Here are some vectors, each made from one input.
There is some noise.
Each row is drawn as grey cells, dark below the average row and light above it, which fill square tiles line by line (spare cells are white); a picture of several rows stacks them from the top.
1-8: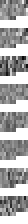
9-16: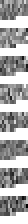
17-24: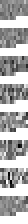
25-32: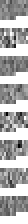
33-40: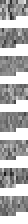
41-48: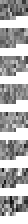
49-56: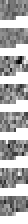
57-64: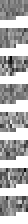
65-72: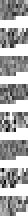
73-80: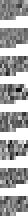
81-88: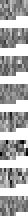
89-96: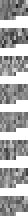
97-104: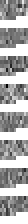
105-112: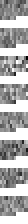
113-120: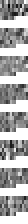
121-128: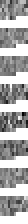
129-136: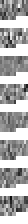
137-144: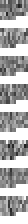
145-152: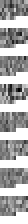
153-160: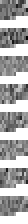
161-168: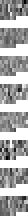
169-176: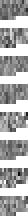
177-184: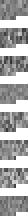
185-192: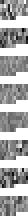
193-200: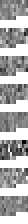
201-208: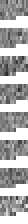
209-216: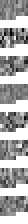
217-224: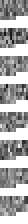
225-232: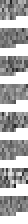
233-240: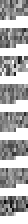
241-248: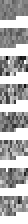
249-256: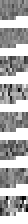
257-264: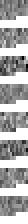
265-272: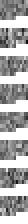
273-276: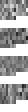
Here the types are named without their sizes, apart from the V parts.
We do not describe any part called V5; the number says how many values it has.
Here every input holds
a value of V5, together with either a fixed value, or a label and a true/false value.
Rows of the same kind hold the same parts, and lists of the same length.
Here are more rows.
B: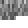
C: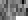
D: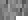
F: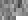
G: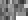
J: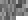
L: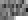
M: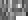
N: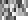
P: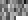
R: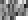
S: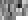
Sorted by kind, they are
B, D, L, M, N, P, R
C, F, G, J, S

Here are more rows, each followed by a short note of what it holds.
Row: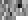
a value of V5
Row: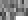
a label, a true/false value and a value of V5
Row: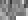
a label, a true/false value and a value of V5
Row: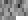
a label, a true/false value and a value of V5
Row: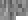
a value of V5
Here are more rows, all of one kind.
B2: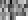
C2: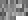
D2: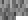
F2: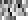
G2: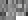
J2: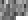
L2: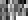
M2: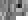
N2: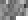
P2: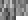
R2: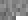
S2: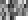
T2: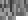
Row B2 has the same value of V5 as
F2, J2 and M2.
